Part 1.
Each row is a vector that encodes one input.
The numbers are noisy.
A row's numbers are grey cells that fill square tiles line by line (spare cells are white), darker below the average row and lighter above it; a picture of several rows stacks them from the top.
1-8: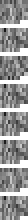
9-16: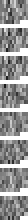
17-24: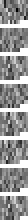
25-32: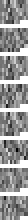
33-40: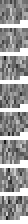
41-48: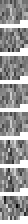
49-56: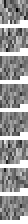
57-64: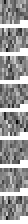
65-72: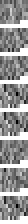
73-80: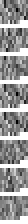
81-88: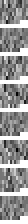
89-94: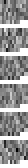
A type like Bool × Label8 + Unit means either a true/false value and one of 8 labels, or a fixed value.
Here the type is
Line7.
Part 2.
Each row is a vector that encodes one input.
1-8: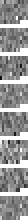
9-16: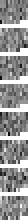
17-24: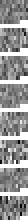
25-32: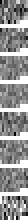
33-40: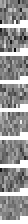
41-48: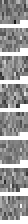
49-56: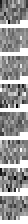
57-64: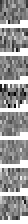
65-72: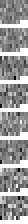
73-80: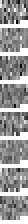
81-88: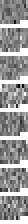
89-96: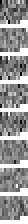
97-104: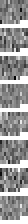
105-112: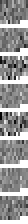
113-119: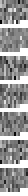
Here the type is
Label11.
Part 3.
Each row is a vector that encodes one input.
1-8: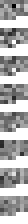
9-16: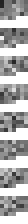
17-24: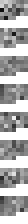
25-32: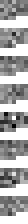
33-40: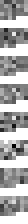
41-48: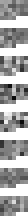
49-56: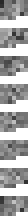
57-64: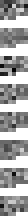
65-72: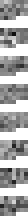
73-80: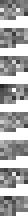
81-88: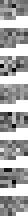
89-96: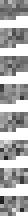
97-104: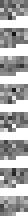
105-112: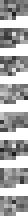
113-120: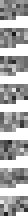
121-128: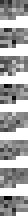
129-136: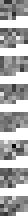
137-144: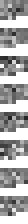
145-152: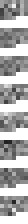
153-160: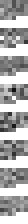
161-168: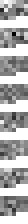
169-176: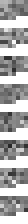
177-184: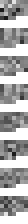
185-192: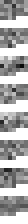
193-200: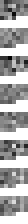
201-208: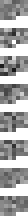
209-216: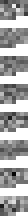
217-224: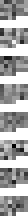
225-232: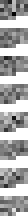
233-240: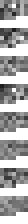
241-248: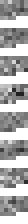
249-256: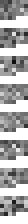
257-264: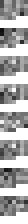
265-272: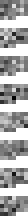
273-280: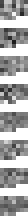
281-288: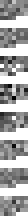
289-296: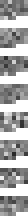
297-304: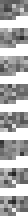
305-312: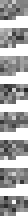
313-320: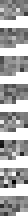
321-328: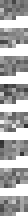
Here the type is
Label10.
